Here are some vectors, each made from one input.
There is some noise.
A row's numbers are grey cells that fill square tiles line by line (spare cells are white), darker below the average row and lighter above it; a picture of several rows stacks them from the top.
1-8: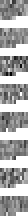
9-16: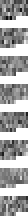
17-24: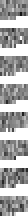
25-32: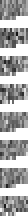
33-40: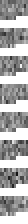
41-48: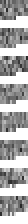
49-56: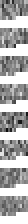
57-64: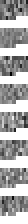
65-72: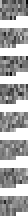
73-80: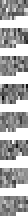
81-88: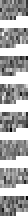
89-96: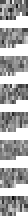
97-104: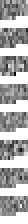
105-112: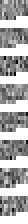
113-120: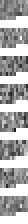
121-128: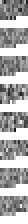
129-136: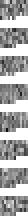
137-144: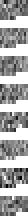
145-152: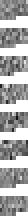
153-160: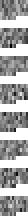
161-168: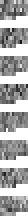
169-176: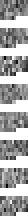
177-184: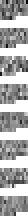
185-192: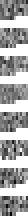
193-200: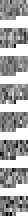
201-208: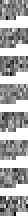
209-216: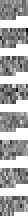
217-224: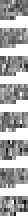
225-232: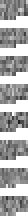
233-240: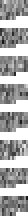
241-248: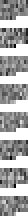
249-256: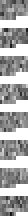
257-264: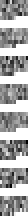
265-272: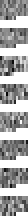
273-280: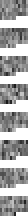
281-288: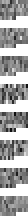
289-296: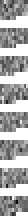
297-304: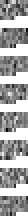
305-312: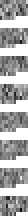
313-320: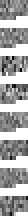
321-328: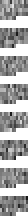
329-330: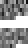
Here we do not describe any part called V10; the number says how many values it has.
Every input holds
either a point on an 8-point circle and a true/false value, or a list of up to three items, each one of 5 labels and a value of V10.
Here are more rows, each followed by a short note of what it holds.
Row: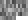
a list of two items
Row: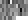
a list of one item
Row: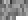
a list of two items
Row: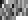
the empty list
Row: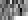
a list of one item
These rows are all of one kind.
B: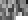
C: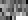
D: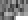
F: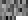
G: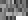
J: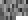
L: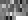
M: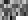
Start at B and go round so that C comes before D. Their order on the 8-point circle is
B, M, J, C, F, G, L, D.
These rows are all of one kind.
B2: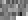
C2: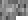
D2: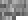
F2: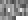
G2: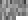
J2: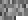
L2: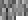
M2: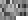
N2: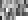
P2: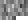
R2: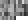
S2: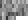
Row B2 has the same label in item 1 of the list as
D2, L2, P2 and R2.
